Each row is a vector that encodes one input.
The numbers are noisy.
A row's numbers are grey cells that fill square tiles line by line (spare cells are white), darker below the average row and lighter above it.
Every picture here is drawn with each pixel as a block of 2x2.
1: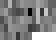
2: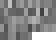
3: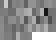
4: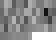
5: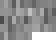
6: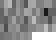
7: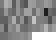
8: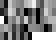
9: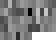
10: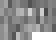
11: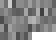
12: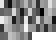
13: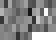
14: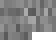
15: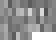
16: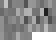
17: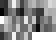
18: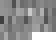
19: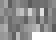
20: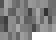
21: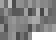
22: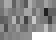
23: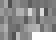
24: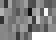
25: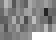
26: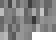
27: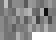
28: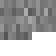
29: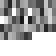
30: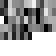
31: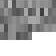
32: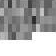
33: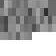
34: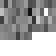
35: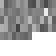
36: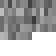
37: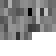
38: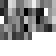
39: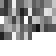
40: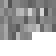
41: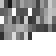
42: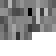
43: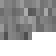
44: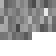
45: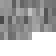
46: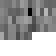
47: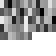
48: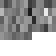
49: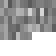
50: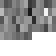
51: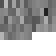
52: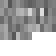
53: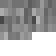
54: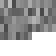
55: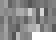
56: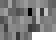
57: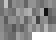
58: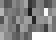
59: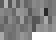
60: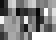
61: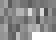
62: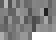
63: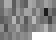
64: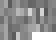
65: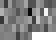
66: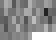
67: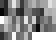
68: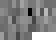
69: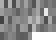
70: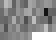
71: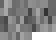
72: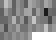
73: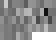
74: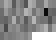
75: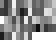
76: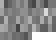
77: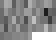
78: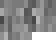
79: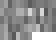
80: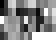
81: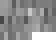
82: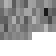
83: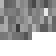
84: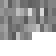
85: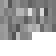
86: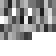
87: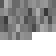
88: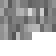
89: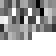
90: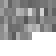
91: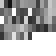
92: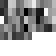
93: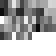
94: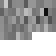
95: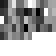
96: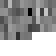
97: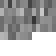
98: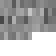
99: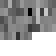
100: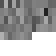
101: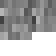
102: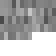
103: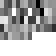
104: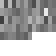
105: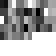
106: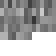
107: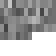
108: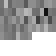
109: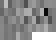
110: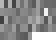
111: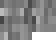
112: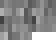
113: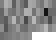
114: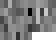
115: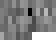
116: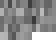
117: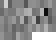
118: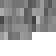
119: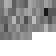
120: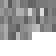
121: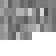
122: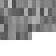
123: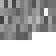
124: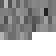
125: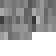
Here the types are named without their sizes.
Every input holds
either a point on a line, or four true/false values.
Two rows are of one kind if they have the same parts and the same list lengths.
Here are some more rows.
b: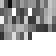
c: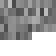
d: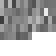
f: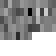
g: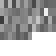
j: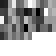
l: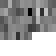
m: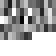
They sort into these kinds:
b, j, m
c, d, f, g, l

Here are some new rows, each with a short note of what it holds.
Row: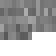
four true/false values
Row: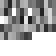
a point on a line
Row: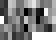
a point on a line
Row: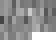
four true/false values
